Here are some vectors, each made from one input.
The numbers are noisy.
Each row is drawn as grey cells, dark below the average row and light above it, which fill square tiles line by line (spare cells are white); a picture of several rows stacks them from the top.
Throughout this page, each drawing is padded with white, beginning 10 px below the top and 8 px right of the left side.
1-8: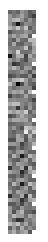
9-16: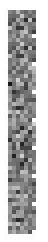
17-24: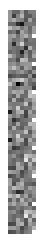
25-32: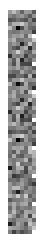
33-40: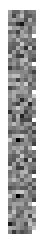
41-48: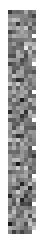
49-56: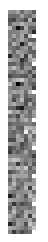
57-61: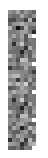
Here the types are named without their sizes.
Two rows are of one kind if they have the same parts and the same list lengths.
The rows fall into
2 kinds.
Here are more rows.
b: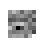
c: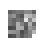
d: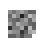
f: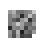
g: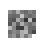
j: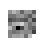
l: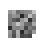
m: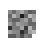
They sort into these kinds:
b, g, j
c, d, f, l, m

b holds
a point on a line.
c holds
a label.
